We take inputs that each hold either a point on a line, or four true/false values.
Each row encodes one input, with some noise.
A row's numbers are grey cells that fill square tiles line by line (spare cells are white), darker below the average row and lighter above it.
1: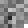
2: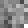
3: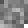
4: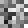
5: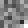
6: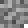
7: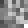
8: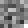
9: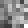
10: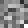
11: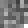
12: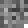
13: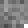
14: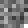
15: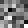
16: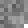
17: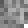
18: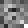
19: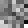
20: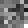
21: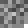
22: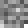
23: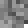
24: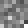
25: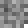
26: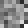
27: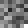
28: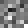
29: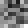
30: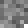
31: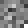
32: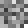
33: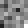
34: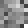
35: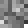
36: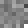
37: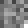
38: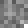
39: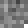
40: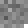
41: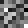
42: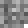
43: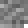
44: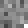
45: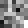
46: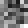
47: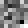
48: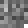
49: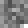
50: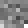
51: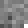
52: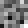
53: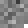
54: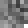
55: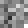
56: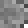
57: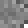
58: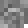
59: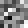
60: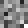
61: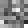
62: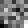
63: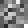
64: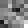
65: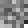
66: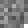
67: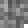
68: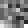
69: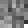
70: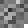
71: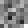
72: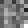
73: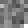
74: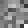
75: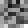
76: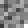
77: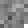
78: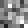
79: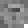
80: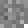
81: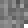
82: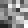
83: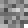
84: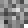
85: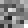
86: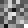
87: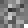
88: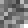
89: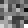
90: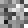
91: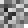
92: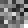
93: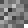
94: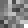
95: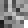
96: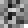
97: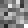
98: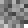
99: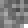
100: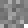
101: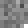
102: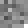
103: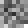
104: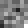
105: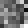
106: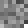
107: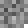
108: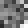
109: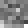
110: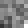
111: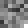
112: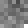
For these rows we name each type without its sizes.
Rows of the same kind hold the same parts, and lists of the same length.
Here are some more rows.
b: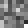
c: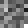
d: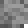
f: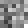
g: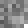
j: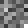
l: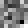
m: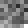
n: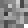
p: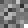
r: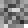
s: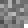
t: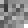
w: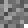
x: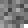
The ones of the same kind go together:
b, c, d, f, g, j, n, p, t, w, x
l, m, r, s

